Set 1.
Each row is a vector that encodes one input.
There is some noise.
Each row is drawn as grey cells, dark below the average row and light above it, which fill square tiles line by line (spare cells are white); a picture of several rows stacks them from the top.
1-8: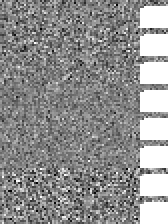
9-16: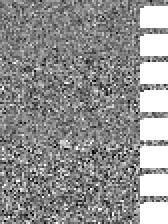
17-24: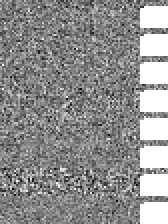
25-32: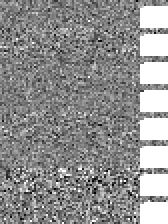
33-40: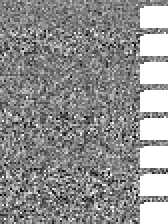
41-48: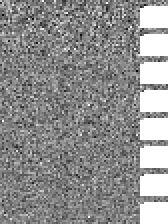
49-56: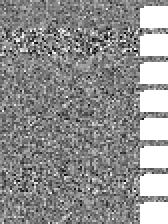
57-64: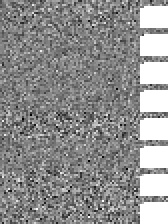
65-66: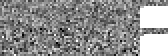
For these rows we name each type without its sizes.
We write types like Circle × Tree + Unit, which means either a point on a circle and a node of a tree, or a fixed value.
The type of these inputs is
Label × (Tree + Unit).
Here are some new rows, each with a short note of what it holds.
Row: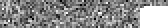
a label
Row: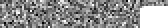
a label
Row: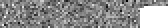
a label
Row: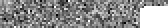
a label and a node of a tree
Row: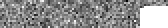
a label
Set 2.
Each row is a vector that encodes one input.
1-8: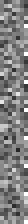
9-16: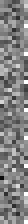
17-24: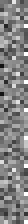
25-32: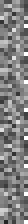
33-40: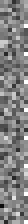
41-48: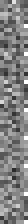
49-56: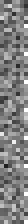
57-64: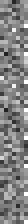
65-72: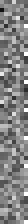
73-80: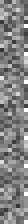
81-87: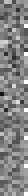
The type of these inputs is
Line7 + Line9.
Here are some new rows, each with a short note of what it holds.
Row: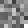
a point on a 9-point line
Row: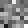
a point on a 7-point line
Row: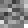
a point on a 9-point line
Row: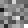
a point on a 7-point line
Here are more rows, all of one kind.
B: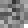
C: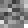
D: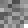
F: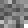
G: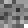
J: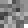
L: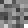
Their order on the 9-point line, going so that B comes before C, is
L, G, F, J, D, B, C.
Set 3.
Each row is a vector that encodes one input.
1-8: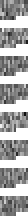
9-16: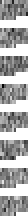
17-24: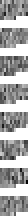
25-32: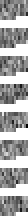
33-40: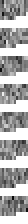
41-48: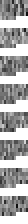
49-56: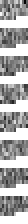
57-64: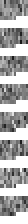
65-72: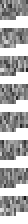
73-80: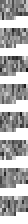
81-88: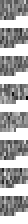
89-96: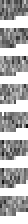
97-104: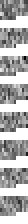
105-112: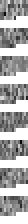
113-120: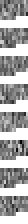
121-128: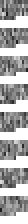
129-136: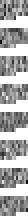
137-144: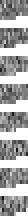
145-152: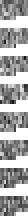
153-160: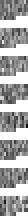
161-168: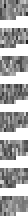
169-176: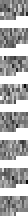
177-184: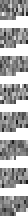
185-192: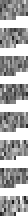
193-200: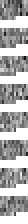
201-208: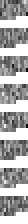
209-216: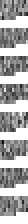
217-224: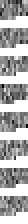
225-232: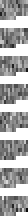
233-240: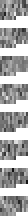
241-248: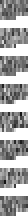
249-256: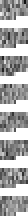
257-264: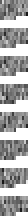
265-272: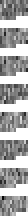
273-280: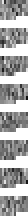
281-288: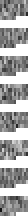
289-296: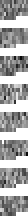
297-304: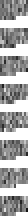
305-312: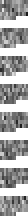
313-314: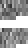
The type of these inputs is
(Bool × Bool × Bool + Unit) × Line14.
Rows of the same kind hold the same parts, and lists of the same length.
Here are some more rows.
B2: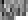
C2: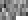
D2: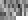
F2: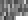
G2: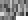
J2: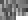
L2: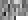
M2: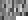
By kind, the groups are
B2, F2, J2
C2, D2, G2, L2, M2

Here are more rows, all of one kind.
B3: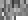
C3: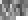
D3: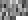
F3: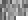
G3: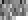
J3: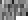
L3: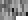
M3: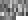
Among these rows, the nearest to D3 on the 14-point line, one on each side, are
C3 and G3.
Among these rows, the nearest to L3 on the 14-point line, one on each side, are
F3 and J3.
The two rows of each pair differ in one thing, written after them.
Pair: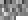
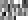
the place on the 14-point line
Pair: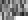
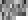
one of the three true/false values
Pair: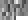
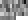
the place on the 14-point line
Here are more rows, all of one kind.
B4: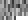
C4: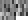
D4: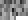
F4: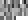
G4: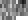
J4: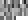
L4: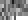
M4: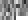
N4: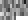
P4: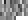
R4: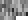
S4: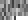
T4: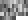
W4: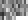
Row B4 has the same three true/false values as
F4, J4 and P4.
